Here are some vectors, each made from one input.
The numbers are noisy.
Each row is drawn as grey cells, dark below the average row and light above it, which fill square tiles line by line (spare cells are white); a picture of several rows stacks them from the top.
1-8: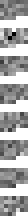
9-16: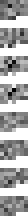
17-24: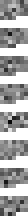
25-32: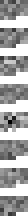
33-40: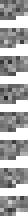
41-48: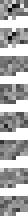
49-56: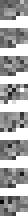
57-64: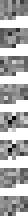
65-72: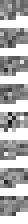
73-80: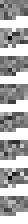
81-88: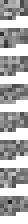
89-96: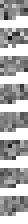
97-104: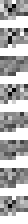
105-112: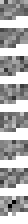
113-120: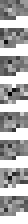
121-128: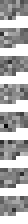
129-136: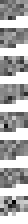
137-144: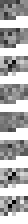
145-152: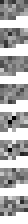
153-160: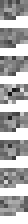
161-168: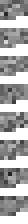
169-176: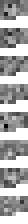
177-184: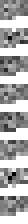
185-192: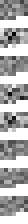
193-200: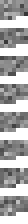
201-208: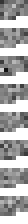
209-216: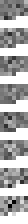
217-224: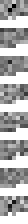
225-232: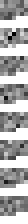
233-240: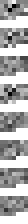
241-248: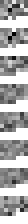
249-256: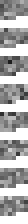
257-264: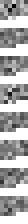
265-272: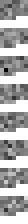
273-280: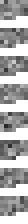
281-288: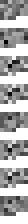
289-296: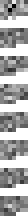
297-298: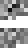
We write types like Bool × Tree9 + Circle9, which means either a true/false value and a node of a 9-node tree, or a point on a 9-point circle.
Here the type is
(Bool × Bool × Bool × Bool + Unit) × Circle15 + Line5.
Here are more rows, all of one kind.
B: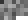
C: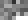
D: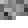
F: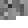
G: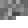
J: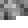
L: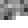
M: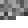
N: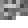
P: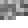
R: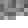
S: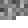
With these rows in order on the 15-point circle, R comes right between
P and S.
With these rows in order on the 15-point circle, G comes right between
B and P.
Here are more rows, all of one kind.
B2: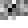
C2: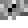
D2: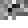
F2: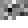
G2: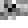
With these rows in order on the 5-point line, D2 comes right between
C2 and F2.
